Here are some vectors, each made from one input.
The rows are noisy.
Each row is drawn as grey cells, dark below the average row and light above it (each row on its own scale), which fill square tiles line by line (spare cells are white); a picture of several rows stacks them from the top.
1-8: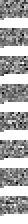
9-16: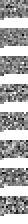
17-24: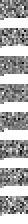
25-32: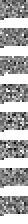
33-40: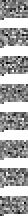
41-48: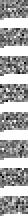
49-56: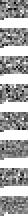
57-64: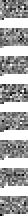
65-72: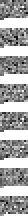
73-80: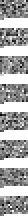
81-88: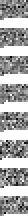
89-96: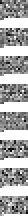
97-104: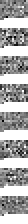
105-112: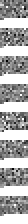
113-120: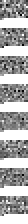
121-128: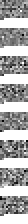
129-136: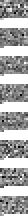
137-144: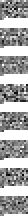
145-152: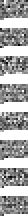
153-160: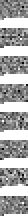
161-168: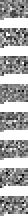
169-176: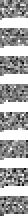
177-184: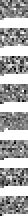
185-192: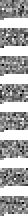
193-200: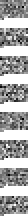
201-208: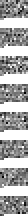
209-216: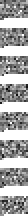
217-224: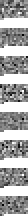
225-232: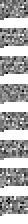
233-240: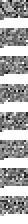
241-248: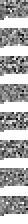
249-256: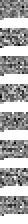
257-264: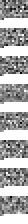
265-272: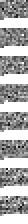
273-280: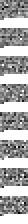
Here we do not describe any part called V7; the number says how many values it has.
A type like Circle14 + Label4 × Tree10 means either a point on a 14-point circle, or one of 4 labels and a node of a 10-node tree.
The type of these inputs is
(Bool × Bool × Bool + (Circle10 + Unit) × V7) × Label6.
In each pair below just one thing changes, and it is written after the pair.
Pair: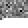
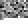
the label
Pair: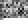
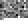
the label
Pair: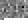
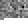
the label
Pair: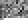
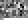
the value of V7
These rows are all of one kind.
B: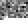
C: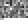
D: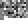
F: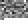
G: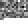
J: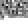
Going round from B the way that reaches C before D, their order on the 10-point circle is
B, C, J, F, D, G.
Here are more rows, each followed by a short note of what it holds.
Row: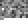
a point on a 10-point circle, one of 6 labels and a value of V7
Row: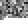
one of 6 labels and a value of V7
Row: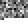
one of 6 labels and three true/false values
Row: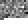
one of 6 labels and three true/false values
